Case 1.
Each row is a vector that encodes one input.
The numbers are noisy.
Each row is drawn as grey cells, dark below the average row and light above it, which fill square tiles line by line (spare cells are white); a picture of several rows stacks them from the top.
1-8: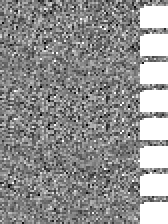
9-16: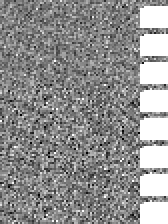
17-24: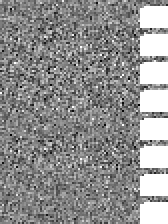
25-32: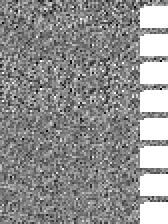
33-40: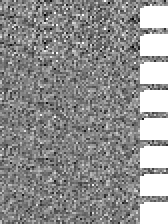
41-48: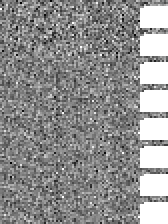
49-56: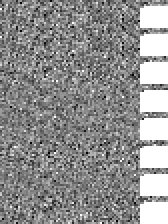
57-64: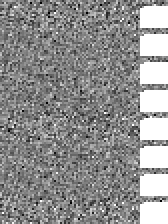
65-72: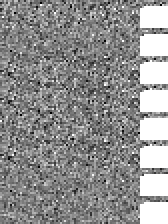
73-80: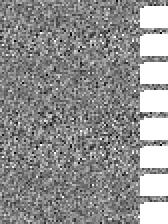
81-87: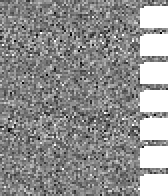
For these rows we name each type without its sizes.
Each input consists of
either a point on a circle, or a point on a line.
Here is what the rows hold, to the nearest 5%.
About 55% of them hold a point on a circle. The rest hold a point on a line.
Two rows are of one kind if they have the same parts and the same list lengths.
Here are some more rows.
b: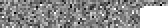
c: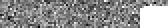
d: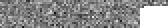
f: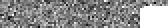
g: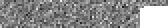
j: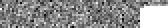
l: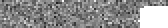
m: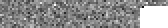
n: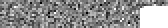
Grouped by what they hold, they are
b, c, f, j, n
d, g, l, m

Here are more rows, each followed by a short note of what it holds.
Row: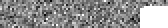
a point on a line
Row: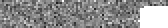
a point on a circle
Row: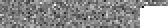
a point on a circle
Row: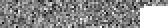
a point on a line
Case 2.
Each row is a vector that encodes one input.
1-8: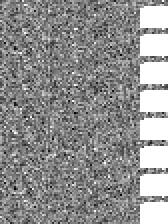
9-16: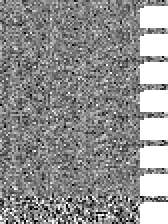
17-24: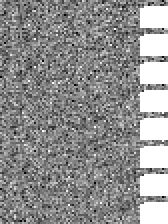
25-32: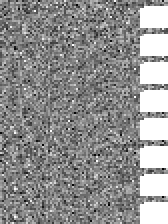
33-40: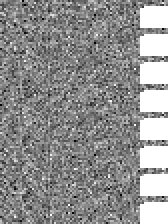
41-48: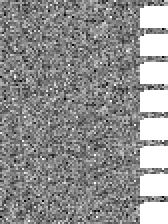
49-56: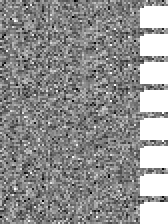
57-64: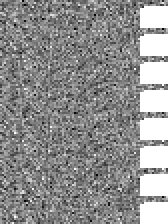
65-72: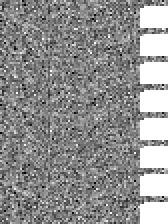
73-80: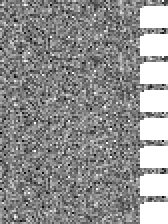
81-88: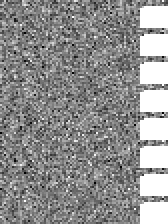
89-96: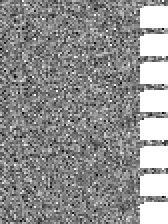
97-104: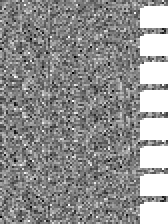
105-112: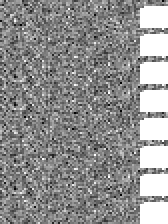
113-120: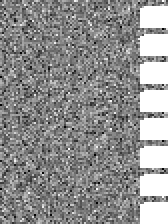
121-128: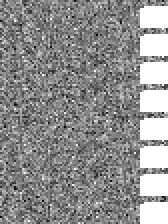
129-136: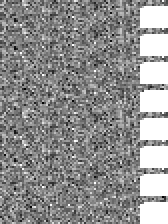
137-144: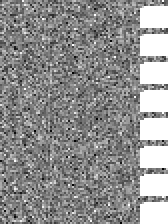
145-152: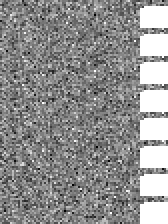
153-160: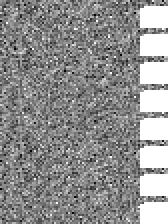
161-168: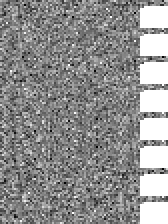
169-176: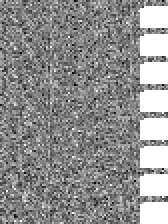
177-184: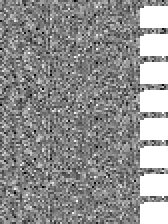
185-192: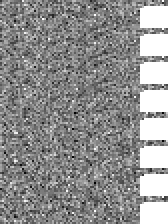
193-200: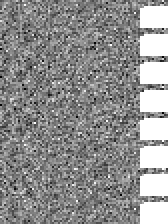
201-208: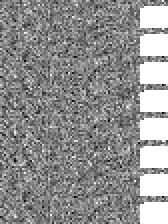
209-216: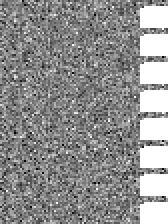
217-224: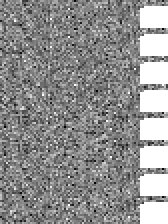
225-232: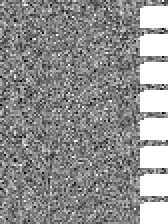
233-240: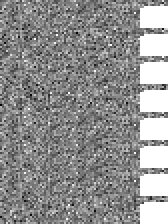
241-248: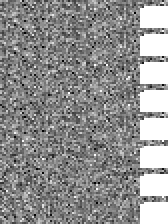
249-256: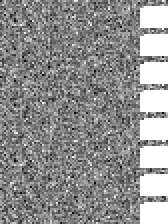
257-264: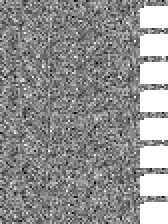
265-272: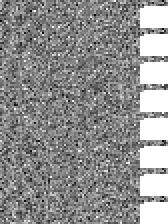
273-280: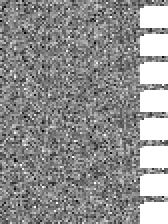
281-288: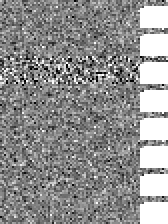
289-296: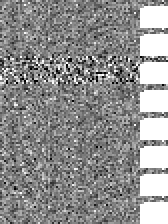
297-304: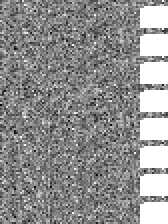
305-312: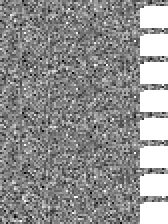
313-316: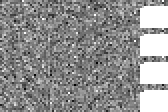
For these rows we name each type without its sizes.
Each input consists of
a list of points on a circle.
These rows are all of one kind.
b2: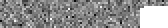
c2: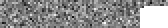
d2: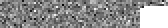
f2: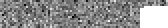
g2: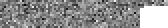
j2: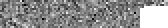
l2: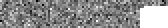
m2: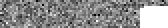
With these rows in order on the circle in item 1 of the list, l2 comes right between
f2 and m2.
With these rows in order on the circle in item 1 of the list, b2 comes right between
c2 and f2.
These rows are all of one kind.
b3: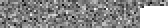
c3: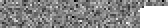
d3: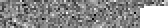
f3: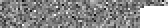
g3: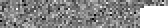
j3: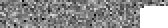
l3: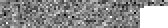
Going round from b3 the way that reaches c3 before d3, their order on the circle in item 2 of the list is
b3, c3, f3, g3, j3, d3, l3.
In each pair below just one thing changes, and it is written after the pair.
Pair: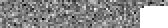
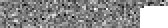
the place on the circle in item 2 of the list
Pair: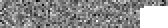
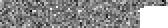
the place on the circle in item 2 of the list
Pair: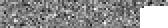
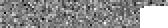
the place on the circle in item 2 of the list
